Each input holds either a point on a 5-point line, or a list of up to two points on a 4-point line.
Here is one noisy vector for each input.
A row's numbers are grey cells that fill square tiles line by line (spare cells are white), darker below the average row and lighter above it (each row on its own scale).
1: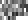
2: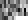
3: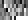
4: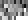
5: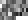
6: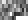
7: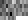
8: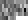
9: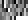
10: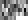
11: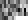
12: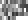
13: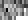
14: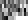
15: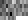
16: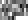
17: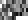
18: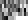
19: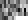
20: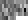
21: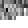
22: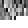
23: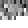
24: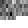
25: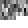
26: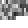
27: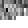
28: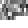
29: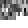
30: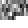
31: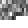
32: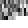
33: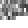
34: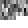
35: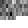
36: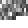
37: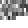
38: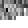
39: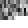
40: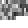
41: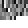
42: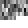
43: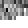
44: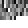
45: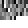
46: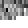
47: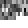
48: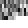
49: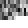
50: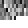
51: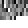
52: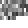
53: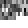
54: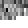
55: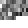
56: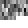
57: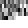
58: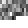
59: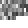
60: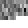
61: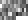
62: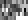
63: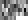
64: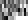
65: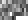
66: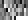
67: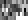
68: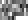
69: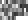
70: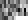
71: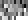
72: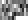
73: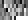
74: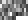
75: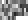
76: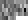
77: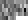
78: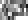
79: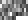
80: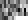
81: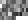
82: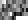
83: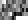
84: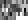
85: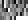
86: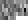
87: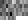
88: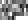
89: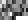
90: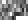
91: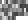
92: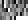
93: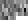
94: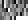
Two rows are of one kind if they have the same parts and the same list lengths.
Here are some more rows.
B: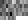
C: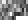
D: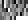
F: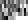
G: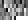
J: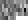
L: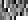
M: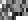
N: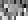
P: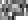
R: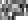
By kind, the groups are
B
C, M, P, R
D, G, L, N
F, J

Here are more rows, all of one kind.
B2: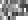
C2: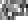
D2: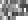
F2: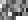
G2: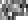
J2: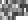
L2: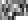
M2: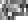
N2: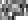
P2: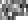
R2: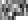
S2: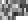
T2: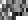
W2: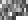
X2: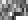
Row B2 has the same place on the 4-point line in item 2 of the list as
C2, D2, F2 and M2.
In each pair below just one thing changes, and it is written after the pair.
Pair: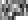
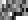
the place on the 4-point line in item 1 of the list
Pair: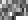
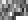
the place on the 4-point line in item 2 of the list
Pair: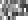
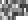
the place on the 4-point line in item 2 of the list
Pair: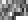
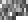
the place on the 4-point line in item 2 of the list
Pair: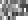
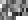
the place on the 4-point line in item 1 of the list
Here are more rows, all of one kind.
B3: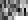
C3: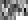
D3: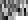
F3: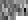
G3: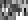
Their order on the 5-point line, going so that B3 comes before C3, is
B3, D3, F3, C3, G3.
